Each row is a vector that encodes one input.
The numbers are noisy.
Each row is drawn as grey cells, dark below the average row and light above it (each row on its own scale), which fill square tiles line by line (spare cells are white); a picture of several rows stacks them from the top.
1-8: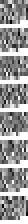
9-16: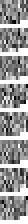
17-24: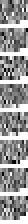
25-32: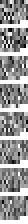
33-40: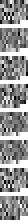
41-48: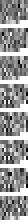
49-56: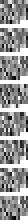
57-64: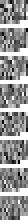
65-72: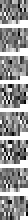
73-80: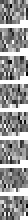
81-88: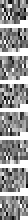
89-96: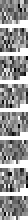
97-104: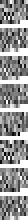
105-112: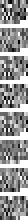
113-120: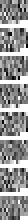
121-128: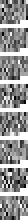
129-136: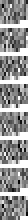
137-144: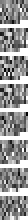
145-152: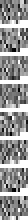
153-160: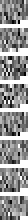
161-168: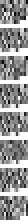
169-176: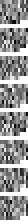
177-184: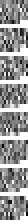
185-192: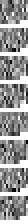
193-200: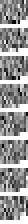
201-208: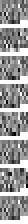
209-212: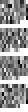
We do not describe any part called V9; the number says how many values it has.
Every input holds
a true/false value, together with either a point on a 6-point line, or a value of V9.
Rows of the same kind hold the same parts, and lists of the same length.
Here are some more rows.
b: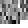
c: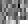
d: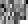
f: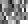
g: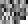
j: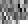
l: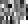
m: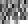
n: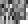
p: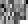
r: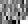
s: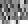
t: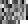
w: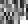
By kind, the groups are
b, d, g, n, p, r
c, f, j, l, m, s, t, w

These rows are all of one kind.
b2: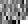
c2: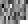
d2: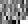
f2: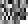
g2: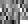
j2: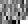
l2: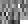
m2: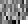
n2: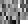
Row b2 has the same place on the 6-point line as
d2, j2 and m2.
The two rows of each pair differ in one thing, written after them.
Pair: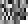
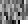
the true/false value
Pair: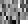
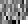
the place on the 6-point line
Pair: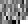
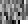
the place on the 6-point line
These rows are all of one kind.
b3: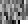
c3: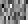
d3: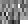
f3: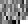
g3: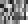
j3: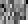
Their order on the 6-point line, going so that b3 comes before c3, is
b3, f3, j3, c3, d3, g3.
